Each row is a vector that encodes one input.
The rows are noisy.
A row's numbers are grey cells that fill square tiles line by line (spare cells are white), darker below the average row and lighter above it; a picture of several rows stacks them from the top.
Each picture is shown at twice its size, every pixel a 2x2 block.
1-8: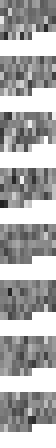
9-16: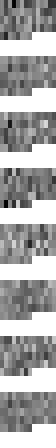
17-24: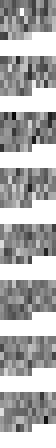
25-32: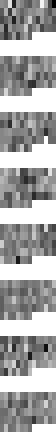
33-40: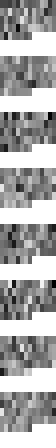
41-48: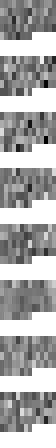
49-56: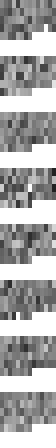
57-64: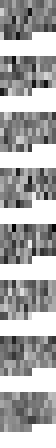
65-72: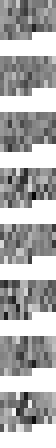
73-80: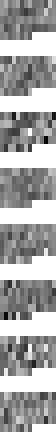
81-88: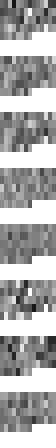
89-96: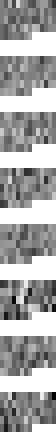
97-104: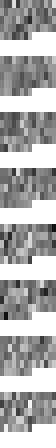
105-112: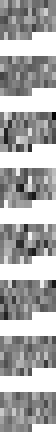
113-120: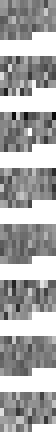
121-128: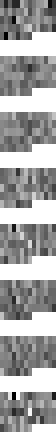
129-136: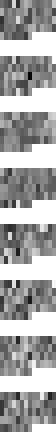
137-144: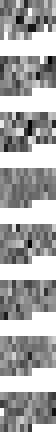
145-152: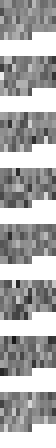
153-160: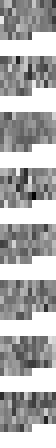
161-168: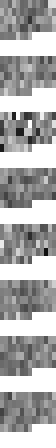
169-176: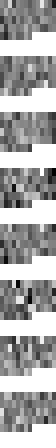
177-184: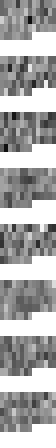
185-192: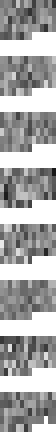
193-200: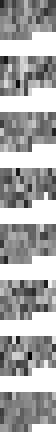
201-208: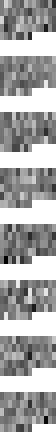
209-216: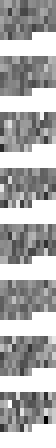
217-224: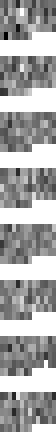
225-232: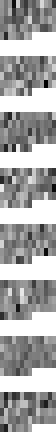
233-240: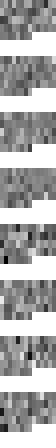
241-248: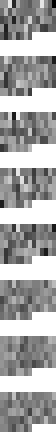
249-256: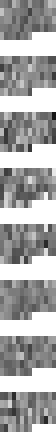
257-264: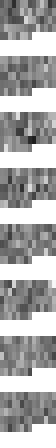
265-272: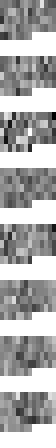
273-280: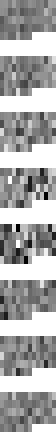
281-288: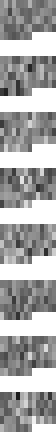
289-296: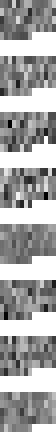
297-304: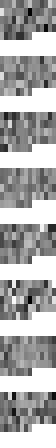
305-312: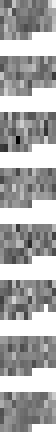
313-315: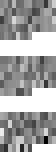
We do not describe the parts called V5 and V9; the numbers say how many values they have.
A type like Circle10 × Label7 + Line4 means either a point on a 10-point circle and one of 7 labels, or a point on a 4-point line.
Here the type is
Bool × List2(Line10) + V5 × V9.
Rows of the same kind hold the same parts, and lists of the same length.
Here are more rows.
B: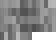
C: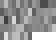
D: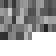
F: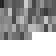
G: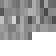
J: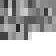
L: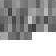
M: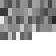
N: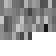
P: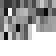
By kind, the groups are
B, C, G, N
D, F, J, P
L
M

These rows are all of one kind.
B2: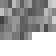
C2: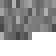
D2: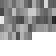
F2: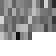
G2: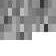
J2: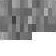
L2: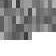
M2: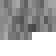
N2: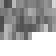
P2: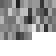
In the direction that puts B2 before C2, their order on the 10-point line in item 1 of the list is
G2, B2, C2, N2, J2, L2, M2, D2, F2, P2.
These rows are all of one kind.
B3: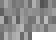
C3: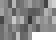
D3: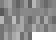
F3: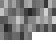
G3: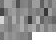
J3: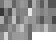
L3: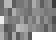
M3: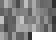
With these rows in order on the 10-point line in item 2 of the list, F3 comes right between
D3 and L3.
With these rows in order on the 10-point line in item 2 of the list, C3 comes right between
B3 and J3.
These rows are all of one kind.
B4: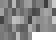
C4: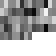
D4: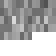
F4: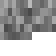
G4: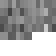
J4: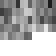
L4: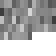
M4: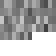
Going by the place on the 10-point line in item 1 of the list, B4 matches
C4 and J4.
